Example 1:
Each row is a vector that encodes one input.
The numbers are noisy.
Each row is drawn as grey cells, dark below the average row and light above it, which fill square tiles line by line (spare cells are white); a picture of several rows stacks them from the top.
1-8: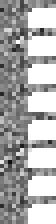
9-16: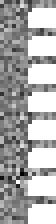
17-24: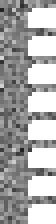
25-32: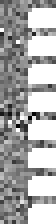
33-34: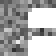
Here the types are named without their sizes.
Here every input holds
a label.
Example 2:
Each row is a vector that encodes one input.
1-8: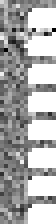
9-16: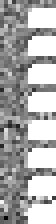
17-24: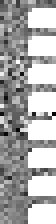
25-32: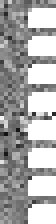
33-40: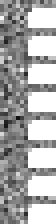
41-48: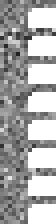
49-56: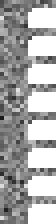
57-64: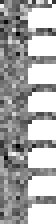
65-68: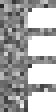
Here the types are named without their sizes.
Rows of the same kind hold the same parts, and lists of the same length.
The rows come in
2 kinds.
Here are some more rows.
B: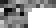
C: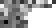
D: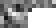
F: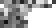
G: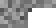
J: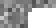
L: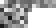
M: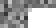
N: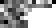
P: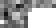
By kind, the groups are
B, D, G, J, L, M, P
C, F, N

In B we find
a node of a tree.
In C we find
a fixed value.
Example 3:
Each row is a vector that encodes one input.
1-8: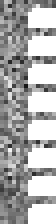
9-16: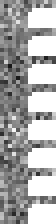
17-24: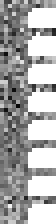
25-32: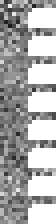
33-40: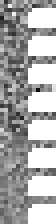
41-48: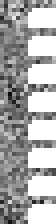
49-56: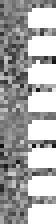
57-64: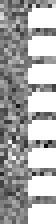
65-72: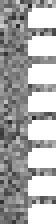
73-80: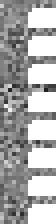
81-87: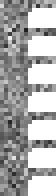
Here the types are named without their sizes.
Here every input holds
a point on a line.
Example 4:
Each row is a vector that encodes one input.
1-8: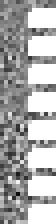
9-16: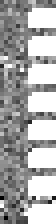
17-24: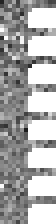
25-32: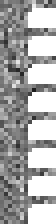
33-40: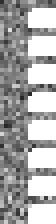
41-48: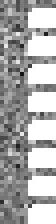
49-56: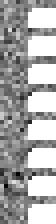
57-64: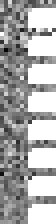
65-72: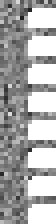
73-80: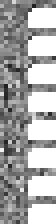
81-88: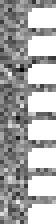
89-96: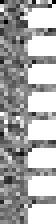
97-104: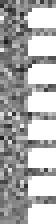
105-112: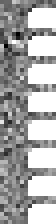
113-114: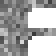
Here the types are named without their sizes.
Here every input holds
either a fixed value, or a node of a tree.
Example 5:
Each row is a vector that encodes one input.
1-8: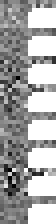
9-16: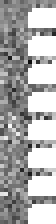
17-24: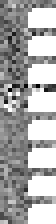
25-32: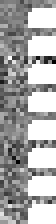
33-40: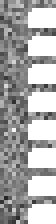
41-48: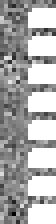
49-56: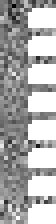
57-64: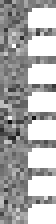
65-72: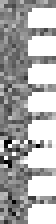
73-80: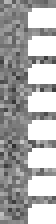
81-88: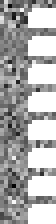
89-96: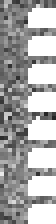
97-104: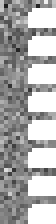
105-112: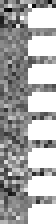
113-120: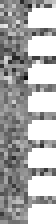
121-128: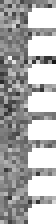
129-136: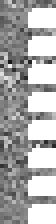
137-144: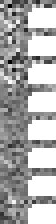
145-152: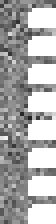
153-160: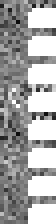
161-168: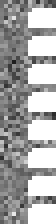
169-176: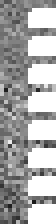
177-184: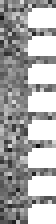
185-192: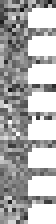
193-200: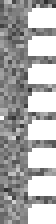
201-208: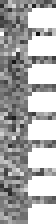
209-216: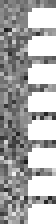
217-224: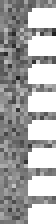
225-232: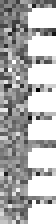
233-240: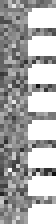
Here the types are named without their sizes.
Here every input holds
a point on a circle.
